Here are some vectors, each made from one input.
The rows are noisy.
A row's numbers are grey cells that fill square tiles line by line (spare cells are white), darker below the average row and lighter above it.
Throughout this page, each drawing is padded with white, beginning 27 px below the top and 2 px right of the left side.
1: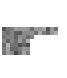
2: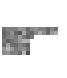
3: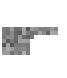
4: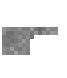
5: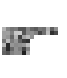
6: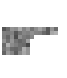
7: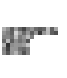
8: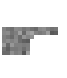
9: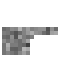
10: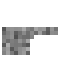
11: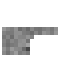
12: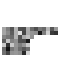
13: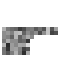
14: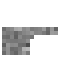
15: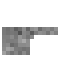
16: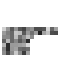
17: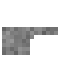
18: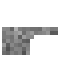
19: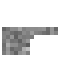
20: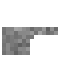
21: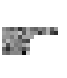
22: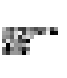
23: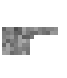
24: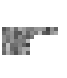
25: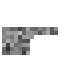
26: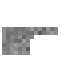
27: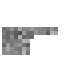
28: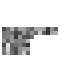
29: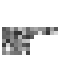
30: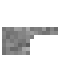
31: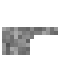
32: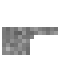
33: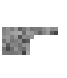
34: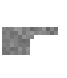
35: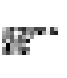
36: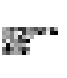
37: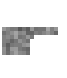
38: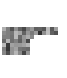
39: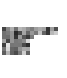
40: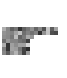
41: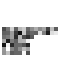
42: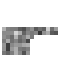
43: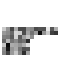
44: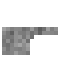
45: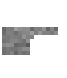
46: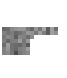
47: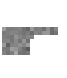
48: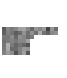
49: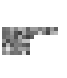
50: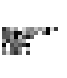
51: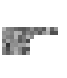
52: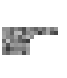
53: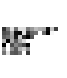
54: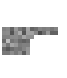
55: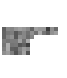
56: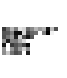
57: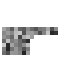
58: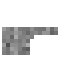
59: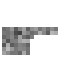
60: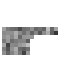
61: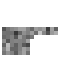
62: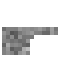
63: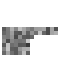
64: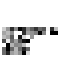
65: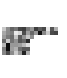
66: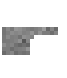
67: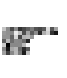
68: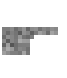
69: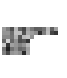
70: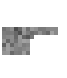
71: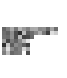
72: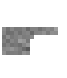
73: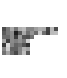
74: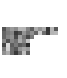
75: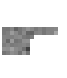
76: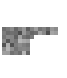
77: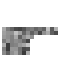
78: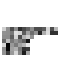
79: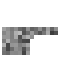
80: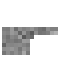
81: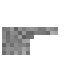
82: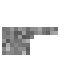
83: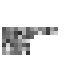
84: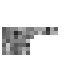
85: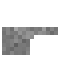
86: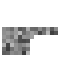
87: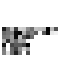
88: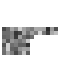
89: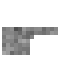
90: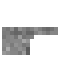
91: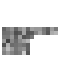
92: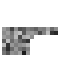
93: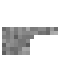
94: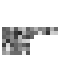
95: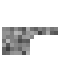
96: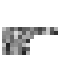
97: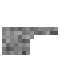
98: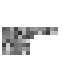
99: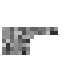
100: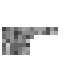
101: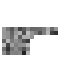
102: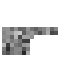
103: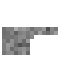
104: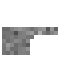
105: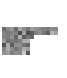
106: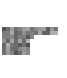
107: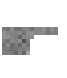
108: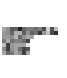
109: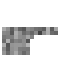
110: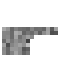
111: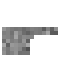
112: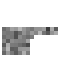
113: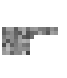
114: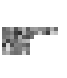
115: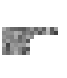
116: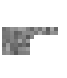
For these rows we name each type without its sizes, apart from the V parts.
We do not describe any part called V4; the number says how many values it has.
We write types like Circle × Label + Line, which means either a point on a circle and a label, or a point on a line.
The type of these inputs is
Bool × Circle × (Circle + Unit) × Line × V4.
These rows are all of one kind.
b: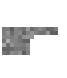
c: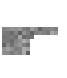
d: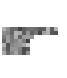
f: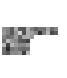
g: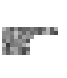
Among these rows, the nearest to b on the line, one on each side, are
c and d.
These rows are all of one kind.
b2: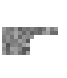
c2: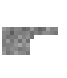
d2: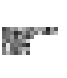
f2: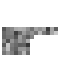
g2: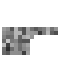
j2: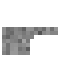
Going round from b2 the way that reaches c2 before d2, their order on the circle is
b2, f2, c2, j2, d2, g2.
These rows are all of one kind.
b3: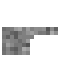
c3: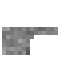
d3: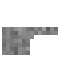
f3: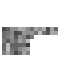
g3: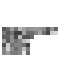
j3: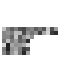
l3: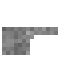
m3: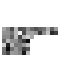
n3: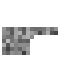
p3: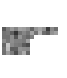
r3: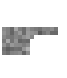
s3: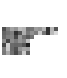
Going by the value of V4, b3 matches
g3, n3 and r3.
